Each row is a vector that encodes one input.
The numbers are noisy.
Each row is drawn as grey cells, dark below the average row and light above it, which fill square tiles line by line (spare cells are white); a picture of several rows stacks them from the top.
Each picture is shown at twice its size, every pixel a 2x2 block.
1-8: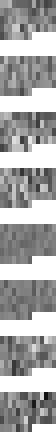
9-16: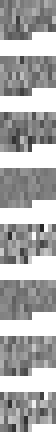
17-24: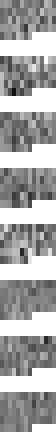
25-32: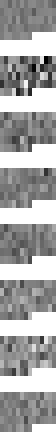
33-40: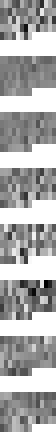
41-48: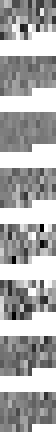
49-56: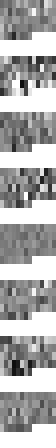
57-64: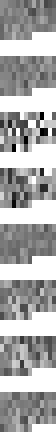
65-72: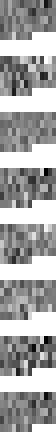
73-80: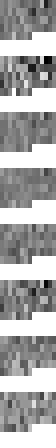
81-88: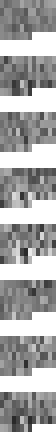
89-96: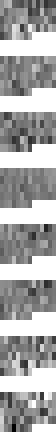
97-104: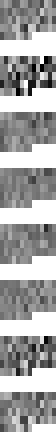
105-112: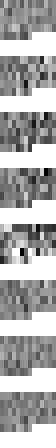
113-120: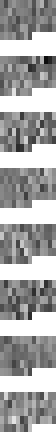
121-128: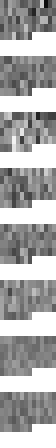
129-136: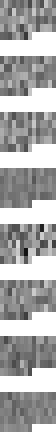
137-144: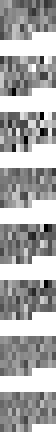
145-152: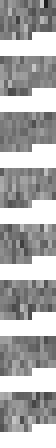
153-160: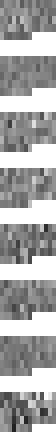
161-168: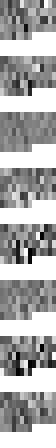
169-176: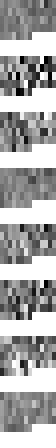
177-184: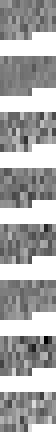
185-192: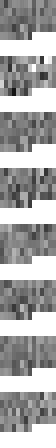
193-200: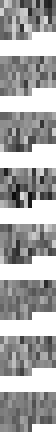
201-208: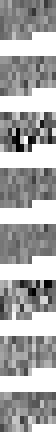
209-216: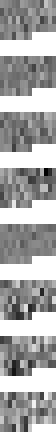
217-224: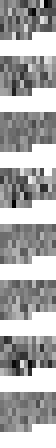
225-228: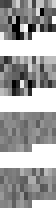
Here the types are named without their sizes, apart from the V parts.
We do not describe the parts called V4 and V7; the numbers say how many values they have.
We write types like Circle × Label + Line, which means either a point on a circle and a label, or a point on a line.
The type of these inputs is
Label × Label + (Tree + V7) × V4 + Unit.
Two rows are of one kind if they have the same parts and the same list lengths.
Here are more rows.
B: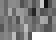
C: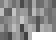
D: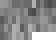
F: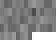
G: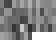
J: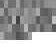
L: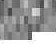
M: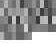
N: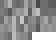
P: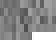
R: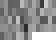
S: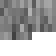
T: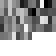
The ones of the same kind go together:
B, S, T
C, J, M
D, F, G, P, R
L, N

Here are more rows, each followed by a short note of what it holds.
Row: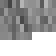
a value of V4 and a value of V7
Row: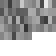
a node of a tree and a value of V4
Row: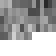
a value of V4 and a value of V7
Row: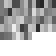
a fixed value
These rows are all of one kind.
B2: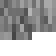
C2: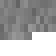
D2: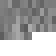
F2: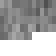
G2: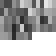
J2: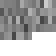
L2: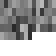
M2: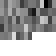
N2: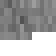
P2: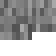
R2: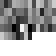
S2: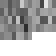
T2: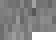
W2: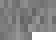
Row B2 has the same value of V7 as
F2, M2 and R2.
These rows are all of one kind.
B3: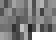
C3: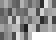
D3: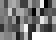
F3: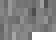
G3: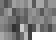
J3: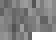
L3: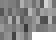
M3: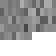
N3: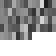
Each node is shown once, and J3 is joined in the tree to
C3 and G3.
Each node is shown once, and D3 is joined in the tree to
L3.
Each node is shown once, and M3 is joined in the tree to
B3 and C3.
